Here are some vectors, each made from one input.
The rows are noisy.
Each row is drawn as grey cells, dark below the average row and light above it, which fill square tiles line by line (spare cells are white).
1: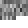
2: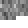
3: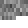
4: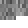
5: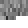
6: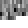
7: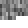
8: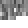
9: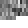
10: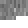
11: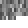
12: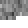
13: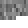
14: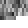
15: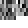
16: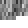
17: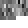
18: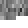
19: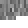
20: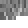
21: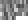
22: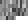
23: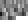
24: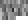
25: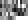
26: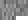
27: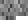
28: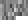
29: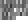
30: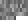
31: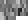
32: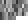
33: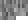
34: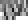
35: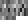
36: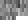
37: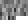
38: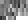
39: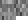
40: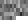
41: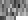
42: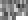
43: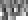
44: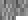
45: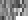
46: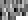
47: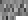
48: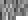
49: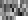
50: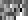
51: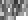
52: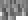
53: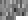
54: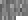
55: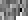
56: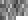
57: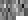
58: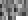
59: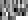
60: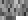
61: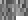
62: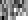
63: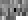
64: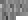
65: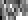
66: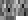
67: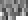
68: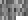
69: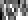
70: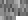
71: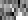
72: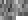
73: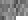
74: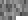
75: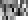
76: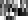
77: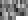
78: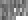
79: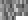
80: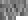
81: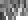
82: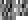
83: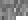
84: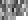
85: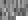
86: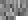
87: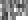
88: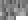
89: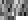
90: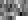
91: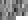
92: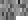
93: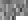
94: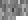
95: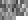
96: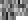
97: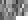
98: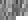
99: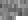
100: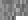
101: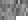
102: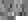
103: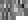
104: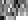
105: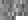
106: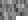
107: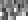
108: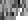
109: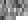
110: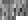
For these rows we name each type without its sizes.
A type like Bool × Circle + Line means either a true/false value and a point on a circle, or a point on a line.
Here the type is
Line + List(Circle).
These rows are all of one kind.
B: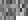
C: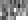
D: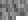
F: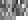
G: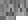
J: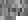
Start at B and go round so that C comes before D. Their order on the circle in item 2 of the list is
B, C, G, D, F, J.
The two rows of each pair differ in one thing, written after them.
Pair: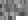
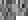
the place on the circle in item 2 of the list
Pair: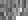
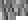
the place on the circle in item 2 of the list
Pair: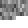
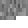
the place on the circle in item 1 of the list
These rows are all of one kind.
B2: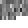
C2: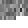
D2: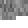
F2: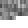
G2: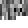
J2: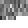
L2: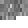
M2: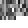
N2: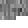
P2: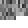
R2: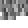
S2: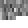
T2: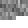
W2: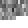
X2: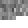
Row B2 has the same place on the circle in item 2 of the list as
C2, F2, G2 and M2.
